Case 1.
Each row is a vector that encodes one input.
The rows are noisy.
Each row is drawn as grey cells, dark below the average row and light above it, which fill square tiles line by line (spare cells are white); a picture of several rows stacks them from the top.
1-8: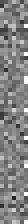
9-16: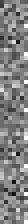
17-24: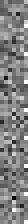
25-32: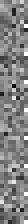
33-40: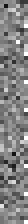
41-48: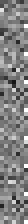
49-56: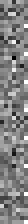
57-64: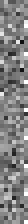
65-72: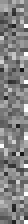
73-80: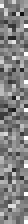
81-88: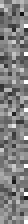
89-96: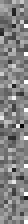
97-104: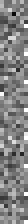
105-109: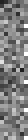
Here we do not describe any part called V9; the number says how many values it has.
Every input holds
a value of V9, together with either one of 5 labels, or a point on a 7-point line.
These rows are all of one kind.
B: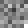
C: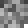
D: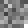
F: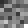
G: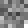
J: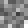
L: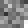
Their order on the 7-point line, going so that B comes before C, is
G, F, J, L, D, B, C.
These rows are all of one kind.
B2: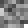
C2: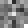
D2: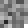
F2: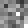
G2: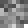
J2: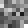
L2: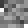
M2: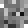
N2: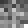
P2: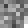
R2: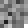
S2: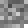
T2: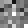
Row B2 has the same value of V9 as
G2 and L2.
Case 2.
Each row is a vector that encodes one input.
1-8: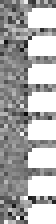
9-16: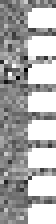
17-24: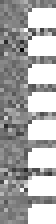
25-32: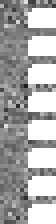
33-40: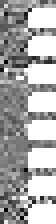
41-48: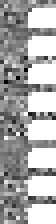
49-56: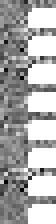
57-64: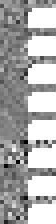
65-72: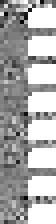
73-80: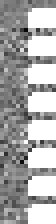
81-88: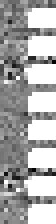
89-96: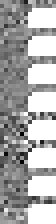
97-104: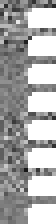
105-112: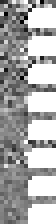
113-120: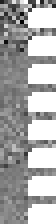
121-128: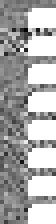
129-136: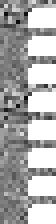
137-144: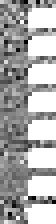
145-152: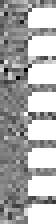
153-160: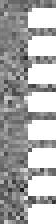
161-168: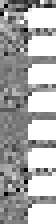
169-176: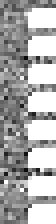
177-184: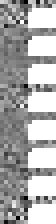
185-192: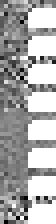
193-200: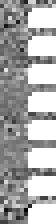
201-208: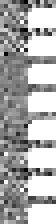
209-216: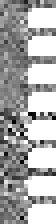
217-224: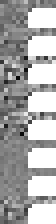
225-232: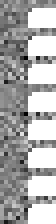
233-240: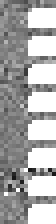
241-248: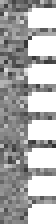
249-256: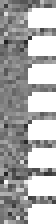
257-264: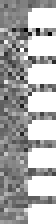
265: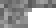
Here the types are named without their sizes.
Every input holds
a list of points on a circle.
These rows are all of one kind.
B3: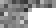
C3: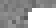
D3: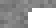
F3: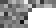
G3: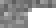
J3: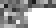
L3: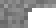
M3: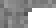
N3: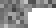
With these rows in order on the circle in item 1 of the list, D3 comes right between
G3 and N3.
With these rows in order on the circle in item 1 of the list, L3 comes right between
B3 and G3.
